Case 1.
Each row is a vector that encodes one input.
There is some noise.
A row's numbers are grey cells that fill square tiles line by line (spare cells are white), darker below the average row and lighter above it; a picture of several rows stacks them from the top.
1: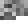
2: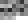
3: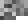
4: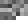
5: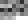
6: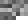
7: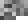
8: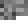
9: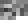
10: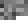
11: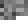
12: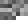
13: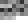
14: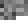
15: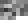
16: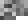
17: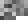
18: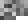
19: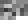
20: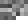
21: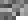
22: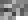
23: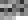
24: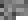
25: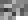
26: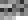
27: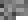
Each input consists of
a point on a 5-point line.
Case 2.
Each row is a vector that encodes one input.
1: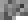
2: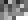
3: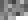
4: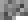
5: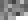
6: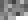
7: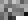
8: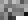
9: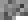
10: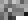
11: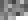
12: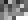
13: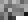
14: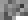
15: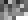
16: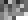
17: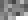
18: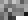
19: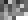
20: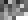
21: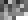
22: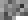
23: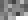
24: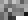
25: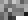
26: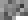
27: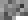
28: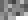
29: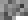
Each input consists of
a point on a 4-point line.
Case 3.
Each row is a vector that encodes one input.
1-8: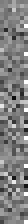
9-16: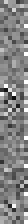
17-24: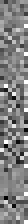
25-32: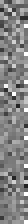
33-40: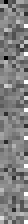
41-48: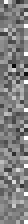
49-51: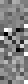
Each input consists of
a node of a 9-node tree.
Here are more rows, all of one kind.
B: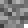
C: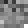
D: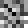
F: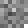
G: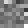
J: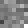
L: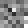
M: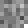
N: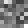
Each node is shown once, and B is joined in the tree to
F.
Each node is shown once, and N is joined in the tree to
G.
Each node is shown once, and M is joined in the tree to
F, J and L.
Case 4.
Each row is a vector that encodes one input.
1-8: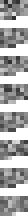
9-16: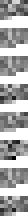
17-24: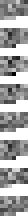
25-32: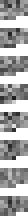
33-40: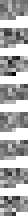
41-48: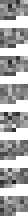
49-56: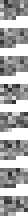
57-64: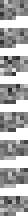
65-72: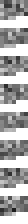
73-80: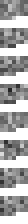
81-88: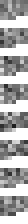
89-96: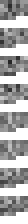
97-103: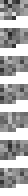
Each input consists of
four true/false values.
